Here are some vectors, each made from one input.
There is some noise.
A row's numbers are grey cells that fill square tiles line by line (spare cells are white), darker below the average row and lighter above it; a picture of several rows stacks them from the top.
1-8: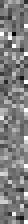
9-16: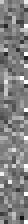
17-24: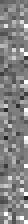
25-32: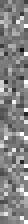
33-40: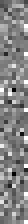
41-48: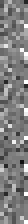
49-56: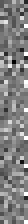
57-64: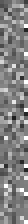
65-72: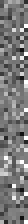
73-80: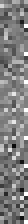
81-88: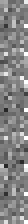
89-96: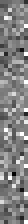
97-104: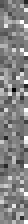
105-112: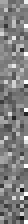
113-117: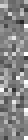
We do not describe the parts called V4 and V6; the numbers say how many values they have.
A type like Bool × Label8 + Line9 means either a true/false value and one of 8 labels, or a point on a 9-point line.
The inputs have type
(Bool × V6 + Line5) × V4.
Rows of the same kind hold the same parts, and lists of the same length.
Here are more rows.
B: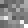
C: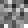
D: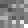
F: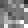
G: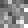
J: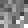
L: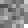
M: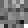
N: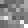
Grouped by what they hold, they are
B, D, F, G, J, L, N
C, M

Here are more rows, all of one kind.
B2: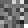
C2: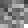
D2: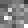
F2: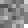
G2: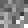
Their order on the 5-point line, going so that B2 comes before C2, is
B2, G2, F2, D2, C2.
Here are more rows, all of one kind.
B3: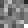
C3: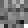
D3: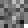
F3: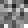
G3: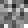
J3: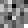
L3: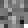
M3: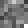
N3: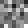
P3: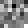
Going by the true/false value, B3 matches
C3, D3, L3 and M3.
